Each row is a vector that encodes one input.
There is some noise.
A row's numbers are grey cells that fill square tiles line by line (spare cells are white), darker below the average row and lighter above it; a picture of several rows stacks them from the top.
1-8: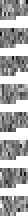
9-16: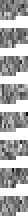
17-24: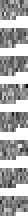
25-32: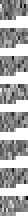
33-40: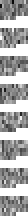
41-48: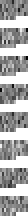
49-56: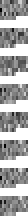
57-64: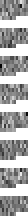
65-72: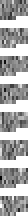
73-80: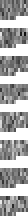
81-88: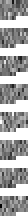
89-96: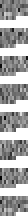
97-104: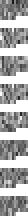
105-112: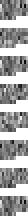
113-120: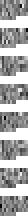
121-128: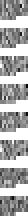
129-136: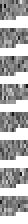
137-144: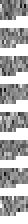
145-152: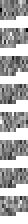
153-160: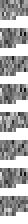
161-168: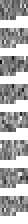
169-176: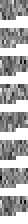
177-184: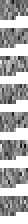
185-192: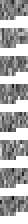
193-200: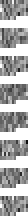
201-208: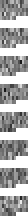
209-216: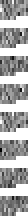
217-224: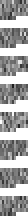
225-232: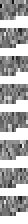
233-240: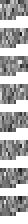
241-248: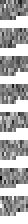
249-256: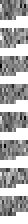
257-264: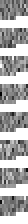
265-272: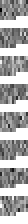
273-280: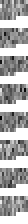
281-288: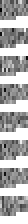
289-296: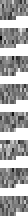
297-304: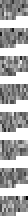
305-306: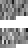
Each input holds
either one of 11 labels and a point on a 10-point line, or one of 12 labels.
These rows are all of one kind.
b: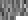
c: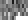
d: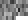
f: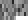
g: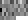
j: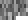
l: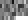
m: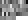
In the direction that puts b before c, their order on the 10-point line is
b, c, j, d, f, l, g, m.
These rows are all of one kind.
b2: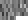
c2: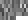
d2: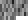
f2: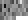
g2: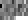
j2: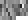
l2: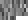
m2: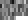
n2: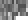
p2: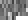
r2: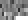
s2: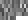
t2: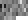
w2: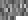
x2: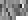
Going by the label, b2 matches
g2, j2, t2 and x2.
